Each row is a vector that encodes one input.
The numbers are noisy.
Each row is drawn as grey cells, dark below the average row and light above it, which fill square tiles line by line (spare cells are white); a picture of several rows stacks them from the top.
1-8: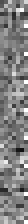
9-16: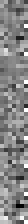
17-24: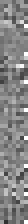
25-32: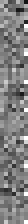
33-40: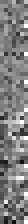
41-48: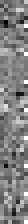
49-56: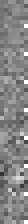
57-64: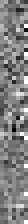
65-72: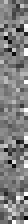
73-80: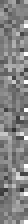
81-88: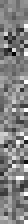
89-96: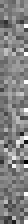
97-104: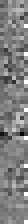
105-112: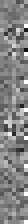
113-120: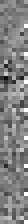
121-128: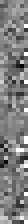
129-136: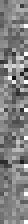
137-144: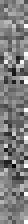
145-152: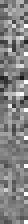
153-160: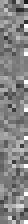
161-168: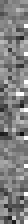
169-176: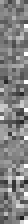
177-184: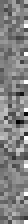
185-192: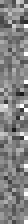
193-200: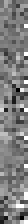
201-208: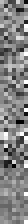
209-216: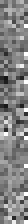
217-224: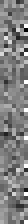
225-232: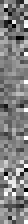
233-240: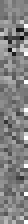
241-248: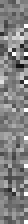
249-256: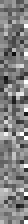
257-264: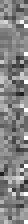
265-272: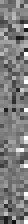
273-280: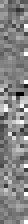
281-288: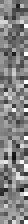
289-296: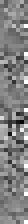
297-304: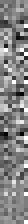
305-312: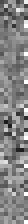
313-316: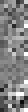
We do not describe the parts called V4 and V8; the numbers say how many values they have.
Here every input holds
either a point on a 9-point circle, a true/false value and a value of V8, or a list of up to three items, each a point on a 5-point line and a value of V4.
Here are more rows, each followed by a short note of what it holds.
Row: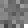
a point on a 9-point circle, a true/false value and a value of V8
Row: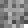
a list of two items
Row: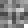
a list of three items
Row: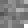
a list of three items
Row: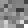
a list of three items
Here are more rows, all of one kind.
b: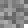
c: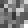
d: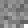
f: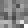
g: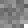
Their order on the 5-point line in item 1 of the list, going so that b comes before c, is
b, c, d, f, g.
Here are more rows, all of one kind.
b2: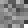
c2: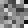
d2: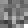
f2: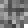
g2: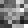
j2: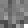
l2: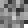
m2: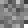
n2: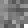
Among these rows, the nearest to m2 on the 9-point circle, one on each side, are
j2 and l2.
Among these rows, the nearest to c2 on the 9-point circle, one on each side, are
j2 and n2.
